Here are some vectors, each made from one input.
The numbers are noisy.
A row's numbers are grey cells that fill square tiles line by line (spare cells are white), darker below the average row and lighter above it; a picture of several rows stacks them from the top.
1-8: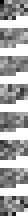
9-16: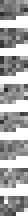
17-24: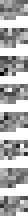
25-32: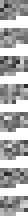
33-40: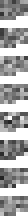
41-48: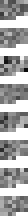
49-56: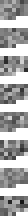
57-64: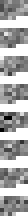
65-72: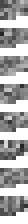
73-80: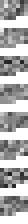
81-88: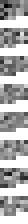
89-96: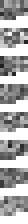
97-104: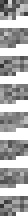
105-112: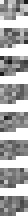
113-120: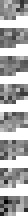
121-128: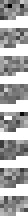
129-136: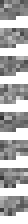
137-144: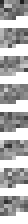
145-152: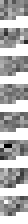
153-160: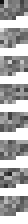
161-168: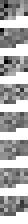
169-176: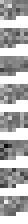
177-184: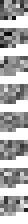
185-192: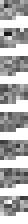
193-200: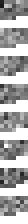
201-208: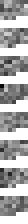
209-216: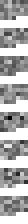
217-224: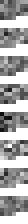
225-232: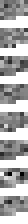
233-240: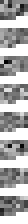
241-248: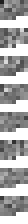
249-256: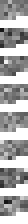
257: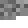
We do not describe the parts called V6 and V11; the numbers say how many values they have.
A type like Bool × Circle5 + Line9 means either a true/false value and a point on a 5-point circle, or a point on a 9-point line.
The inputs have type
Bool × (Line7 + V6) + V11.
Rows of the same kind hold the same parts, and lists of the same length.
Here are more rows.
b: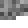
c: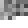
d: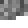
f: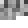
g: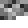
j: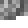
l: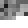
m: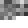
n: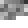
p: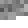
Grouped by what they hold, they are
b, m
c, d, j
f, g, l, n, p

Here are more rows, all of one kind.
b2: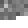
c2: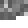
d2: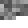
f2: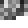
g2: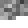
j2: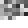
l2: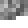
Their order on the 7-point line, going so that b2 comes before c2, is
d2, g2, f2, j2, l2, b2, c2.
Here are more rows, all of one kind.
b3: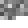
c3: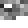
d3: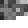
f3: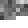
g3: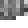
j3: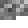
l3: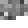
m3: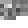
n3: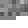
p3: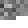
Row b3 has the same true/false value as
d3, l3 and p3.
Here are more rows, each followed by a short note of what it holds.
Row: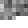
a point on a 7-point line and a true/false value
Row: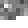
a point on a 7-point line and a true/false value
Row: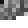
a point on a 7-point line and a true/false value
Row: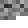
a value of V11
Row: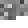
a true/false value and a value of V6
